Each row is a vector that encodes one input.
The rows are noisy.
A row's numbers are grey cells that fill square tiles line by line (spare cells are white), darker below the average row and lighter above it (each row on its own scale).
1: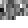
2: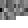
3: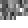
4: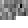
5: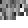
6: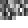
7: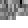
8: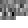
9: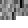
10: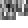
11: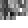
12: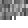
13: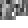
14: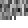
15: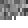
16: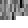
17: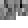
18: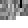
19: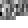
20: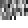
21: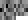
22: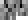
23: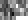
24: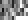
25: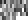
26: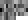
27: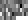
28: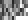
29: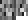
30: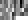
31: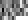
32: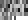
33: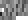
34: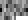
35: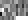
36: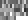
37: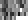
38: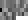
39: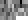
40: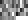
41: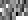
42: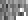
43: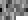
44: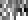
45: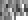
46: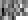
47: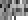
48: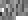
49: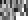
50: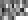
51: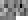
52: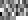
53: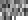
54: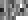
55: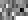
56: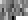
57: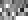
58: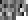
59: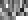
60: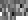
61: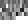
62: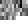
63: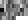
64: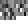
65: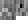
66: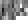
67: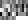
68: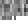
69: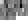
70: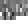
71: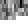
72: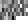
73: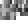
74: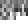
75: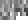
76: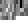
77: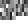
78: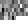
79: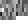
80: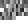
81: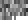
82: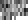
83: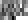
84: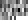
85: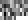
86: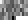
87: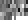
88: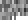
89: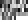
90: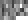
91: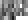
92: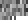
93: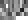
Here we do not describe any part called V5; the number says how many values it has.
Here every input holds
a value of V5, together with either a point on a 6-point line, or a node of a 9-node tree.
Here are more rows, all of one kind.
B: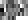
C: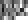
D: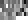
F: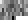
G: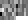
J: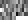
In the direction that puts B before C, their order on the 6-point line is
F, B, C, D, J, G.
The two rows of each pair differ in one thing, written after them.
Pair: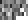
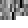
the value of V5
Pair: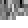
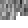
the node of the tree
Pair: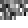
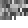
the node of the tree
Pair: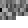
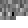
the value of V5
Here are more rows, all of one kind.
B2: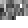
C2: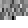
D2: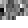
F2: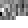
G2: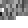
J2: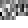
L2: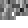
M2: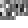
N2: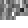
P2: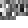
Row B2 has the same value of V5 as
D2, L2 and N2.
